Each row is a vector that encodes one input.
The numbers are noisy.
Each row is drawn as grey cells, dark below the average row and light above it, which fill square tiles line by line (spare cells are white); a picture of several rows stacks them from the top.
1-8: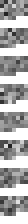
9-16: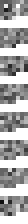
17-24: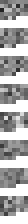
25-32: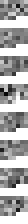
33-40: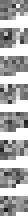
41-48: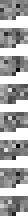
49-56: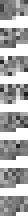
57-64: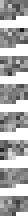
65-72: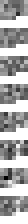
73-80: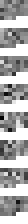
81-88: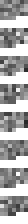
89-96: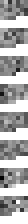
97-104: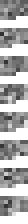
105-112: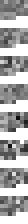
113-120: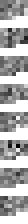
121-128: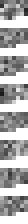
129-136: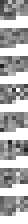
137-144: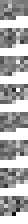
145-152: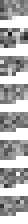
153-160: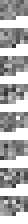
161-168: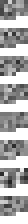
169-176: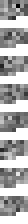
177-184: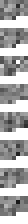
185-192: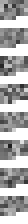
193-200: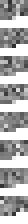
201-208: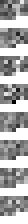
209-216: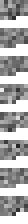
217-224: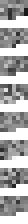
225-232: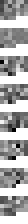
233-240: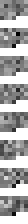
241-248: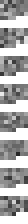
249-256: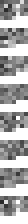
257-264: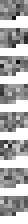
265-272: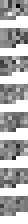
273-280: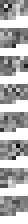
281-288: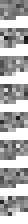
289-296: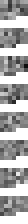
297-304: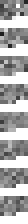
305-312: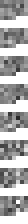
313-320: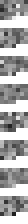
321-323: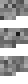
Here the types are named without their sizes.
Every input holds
a point on a line, together with either a point on a circle, or a point on a line.
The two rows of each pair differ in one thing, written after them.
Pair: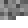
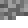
the place on the line
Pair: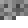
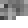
the place on the circle
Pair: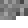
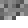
the place on the circle
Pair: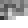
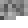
the place on the line
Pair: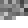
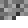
the place on the circle
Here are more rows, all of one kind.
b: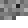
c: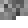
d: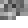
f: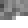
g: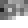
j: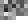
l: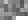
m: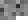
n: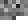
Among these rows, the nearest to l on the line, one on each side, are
f and j.
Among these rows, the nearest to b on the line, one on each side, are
c and m.
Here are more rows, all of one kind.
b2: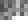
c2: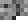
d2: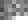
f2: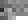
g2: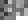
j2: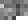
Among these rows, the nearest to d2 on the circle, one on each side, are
f2 and g2.
